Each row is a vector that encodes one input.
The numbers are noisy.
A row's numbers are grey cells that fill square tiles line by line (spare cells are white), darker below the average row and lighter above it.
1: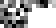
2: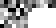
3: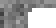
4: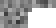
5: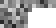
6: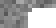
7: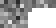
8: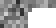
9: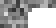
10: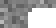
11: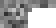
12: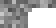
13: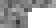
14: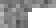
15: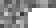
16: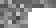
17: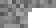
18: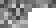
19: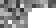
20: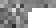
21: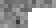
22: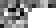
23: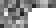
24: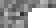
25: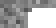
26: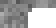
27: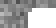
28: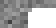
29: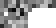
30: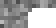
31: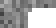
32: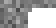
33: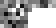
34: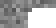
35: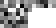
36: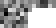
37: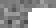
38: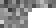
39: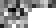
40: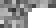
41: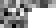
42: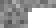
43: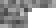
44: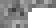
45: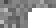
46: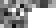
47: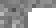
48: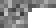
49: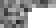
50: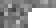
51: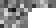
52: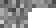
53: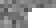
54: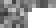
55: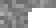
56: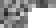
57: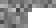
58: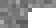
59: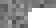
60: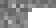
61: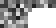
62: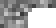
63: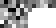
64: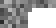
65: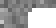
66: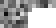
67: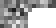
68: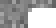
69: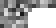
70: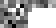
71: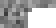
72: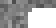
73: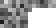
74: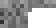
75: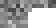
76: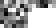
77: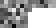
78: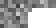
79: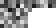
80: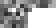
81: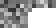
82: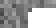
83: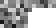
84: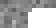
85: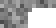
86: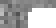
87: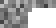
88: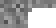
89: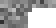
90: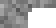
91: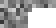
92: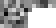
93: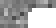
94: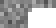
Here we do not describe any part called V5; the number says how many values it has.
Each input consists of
a point on a 6-point line, together with either a point on a 6-point line, or a value of V5.
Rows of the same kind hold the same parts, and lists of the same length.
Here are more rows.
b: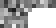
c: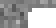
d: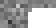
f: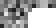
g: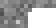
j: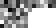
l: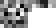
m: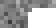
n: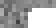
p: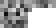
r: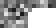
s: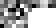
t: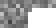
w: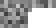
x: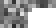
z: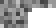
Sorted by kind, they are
b, l, n, p, t, w, z
c, d, f, g, j, m, r, s, x

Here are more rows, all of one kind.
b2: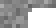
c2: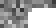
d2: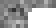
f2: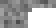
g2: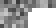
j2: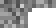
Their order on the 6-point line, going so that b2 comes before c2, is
d2, b2, g2, f2, j2, c2.
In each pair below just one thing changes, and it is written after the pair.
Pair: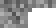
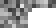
the value of V5
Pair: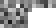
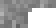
the value of V5
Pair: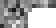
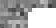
the place on the 6-point line
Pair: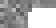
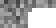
the place on the 6-point line
